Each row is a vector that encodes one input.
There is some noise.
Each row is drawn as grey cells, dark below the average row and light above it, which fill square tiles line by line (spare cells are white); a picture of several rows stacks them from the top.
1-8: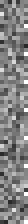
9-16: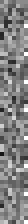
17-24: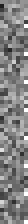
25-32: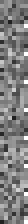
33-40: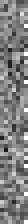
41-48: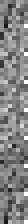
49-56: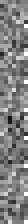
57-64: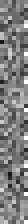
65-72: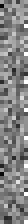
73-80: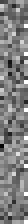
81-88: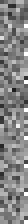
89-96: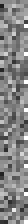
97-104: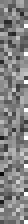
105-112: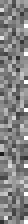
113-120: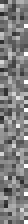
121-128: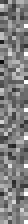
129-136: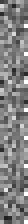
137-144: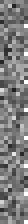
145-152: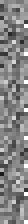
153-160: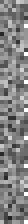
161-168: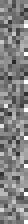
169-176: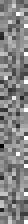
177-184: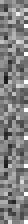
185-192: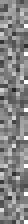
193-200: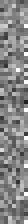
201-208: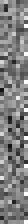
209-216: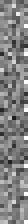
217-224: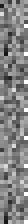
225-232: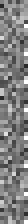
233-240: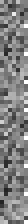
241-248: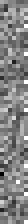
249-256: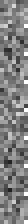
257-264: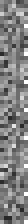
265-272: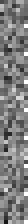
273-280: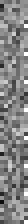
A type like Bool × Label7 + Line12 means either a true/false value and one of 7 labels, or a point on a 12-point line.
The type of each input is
Bool × Line7 × Line9 + Tree20 + Unit.
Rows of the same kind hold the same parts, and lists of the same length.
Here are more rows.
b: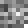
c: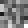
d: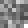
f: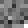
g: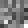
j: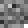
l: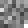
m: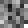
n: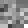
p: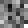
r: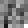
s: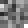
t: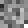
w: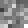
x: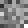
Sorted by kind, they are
b, n, t, w, x
c, d, f, g, j, l, r, s
m, p

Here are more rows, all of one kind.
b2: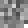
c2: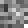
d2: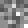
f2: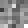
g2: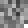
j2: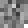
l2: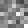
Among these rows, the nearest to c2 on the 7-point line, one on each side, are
j2 and l2.
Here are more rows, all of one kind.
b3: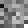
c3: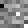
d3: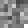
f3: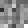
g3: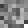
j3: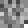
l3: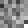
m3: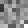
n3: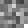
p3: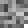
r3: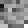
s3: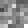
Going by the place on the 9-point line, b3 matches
c3 and g3.
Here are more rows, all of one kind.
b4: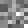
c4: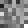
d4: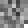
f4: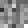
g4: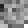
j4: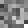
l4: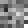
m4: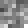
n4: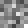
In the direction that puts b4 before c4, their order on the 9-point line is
l4, b4, m4, n4, f4, d4, c4, g4, j4.
